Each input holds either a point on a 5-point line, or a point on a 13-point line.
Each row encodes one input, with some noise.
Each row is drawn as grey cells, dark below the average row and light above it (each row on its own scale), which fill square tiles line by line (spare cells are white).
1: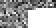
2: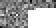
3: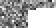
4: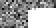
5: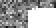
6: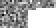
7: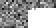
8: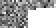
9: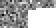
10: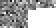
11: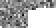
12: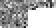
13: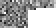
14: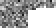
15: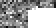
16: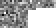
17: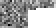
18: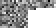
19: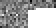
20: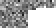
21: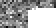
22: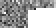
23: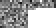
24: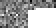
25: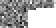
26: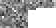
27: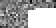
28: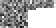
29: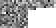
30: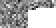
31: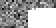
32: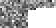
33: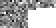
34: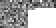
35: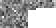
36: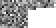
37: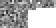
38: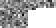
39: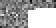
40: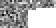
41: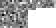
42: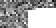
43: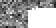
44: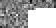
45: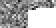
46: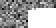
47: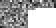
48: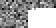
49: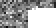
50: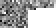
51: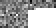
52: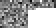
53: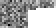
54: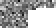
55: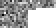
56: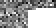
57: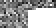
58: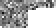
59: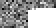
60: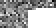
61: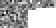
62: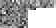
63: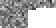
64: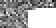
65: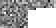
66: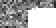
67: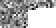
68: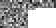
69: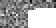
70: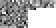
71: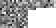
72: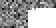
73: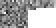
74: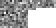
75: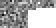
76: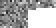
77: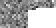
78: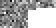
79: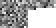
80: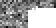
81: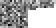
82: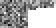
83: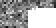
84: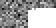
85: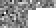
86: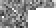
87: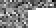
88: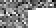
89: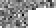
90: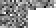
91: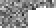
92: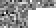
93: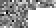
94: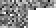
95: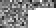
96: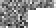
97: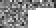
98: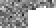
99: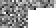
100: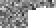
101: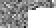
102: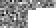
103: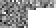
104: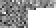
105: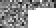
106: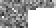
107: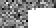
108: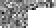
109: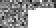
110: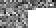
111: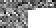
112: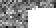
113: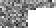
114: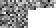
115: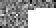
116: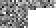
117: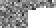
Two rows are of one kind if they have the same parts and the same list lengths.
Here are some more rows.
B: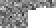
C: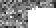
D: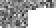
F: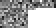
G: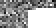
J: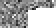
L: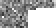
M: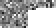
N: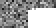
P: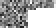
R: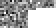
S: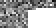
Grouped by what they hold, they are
B, D, J, L, M, P, R
C, F, G, N, S

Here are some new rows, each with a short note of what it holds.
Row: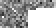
a point on a 13-point line
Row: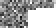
a point on a 13-point line
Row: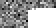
a point on a 5-point line
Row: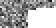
a point on a 13-point line
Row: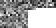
a point on a 5-point line
